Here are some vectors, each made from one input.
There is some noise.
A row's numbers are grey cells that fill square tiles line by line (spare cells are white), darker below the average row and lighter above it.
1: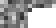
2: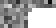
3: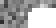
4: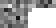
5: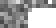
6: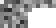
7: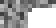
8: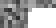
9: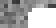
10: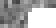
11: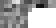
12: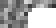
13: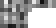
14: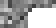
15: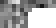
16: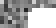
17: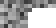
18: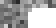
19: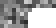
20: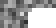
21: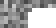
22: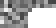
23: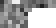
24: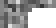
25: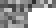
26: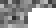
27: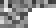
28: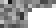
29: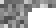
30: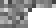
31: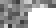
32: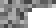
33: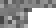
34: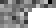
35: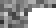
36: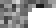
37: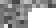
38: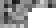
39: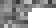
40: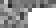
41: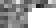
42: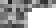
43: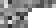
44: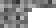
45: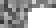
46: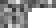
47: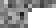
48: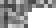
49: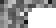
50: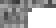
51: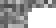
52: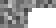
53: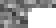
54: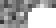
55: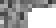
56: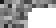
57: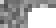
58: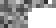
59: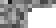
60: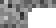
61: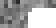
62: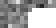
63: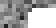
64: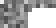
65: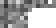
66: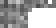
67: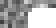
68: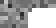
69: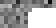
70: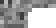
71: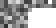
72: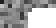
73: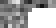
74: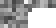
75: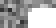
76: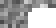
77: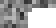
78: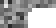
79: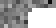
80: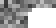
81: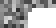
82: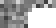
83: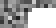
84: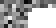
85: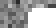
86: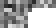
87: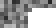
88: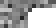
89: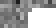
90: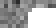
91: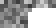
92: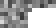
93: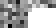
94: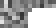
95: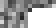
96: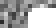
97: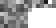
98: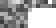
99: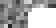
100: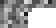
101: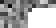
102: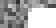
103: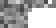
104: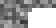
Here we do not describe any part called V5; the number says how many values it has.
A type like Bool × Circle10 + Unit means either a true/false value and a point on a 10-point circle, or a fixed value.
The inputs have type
Line4 × (Tree7 + Unit) + V5.
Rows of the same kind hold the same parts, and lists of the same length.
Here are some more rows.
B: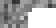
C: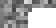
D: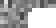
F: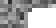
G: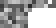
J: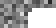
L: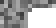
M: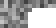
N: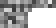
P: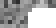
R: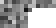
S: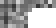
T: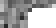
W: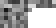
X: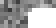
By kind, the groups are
B, C, J, P, R, W, X
D, F, L, M, T
G, N, S

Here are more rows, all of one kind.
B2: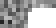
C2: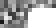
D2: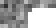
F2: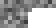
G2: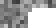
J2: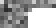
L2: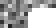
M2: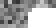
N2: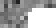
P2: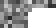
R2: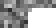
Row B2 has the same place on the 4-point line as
C2, G2, L2 and M2.
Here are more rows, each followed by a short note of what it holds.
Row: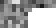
a point on a 4-point line
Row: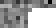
a point on a 4-point line and a node of a 7-node tree
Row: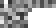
a value of V5
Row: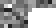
a point on a 4-point line and a node of a 7-node tree
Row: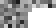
a point on a 4-point line and a node of a 7-node tree
